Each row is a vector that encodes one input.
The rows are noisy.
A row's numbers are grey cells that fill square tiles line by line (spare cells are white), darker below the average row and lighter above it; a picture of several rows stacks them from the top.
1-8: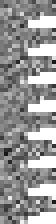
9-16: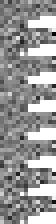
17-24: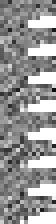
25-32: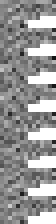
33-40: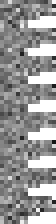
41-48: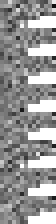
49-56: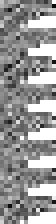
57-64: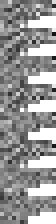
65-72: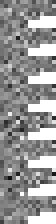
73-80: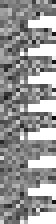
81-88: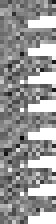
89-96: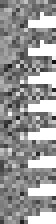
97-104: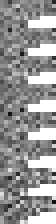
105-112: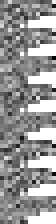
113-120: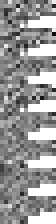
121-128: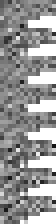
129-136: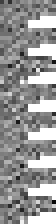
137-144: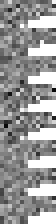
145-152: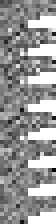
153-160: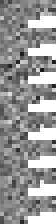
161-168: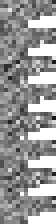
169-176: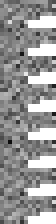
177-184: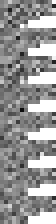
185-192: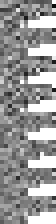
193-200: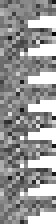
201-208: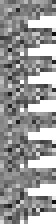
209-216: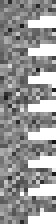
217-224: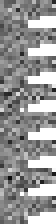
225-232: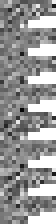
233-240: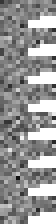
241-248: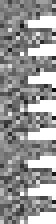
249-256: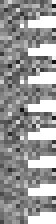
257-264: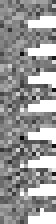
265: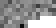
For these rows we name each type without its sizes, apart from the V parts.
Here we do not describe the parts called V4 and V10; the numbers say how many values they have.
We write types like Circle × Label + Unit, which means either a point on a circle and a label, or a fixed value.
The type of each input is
Bool × (Line + V4) + Tree × V10.
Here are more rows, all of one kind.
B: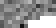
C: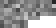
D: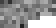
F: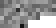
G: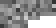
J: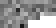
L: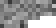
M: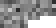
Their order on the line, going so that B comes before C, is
D, F, J, B, L, M, G, C.
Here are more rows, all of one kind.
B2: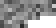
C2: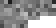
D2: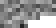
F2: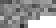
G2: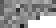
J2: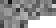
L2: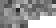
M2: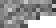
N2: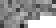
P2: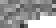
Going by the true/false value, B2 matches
C2, F2, J2 and N2.
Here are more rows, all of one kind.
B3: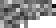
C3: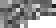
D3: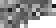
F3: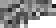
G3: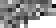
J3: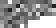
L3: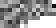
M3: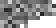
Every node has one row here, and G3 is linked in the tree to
J3 and M3.
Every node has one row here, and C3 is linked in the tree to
B3 and J3.
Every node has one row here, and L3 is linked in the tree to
F3.
